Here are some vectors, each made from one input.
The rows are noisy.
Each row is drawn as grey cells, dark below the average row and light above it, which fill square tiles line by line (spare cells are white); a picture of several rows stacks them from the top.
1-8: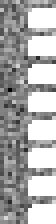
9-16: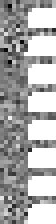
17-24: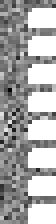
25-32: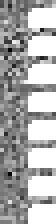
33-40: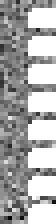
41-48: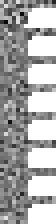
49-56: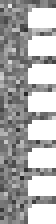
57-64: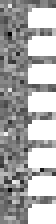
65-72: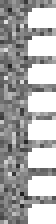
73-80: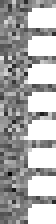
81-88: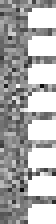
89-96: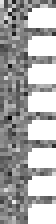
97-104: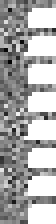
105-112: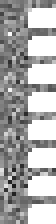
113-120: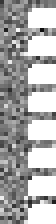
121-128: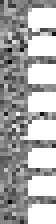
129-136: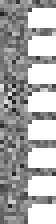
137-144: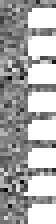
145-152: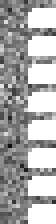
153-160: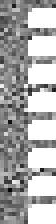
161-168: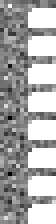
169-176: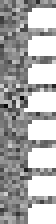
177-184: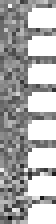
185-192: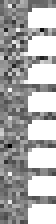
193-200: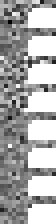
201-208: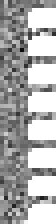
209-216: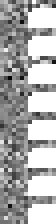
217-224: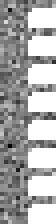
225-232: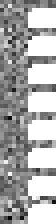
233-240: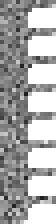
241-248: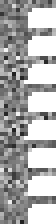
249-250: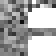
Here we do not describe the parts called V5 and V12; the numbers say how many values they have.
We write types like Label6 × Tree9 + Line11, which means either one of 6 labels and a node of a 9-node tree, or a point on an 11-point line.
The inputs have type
(Bool × Bool × Bool + V5) × V12 + Tree11.
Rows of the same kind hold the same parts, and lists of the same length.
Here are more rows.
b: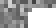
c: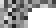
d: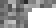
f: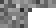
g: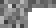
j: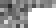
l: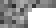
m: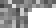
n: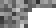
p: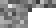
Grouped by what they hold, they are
b, d, j, m
c
f, g, l, n, p

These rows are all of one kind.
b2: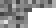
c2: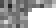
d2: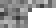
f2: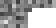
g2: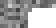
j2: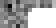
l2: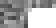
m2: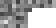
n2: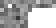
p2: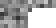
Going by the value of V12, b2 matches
d2, f2, m2 and p2.
